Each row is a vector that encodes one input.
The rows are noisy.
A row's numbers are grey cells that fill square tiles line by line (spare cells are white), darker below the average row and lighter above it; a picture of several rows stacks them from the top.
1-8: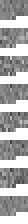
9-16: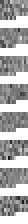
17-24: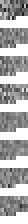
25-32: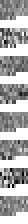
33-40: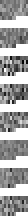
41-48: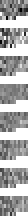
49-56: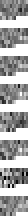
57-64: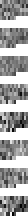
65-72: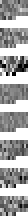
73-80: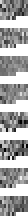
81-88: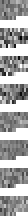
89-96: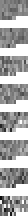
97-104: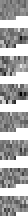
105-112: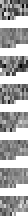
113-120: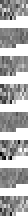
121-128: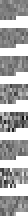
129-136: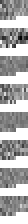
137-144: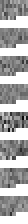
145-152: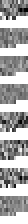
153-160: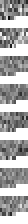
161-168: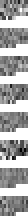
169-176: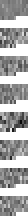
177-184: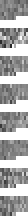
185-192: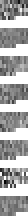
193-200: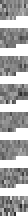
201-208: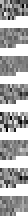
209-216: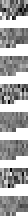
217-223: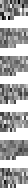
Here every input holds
a true/false value, together with either one of 6 labels, or a node of a 9-node tree.
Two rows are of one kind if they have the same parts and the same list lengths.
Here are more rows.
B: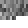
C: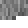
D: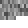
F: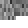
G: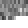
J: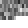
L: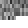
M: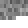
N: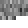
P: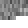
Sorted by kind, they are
B, C, F, J, L, M, N
D, G, P

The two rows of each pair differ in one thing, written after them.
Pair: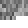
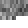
the node of the tree
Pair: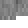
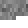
the node of the tree
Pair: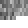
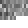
the true/false value
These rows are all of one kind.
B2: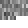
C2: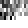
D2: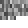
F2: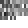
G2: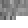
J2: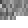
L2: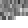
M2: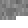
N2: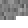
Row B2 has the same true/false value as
F2 and L2.
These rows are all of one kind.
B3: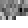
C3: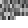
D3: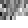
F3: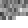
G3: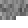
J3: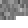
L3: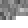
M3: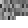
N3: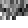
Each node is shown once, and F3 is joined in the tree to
L3 and M3.
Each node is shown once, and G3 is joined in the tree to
M3.
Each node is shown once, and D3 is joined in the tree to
B3, C3 and L3.
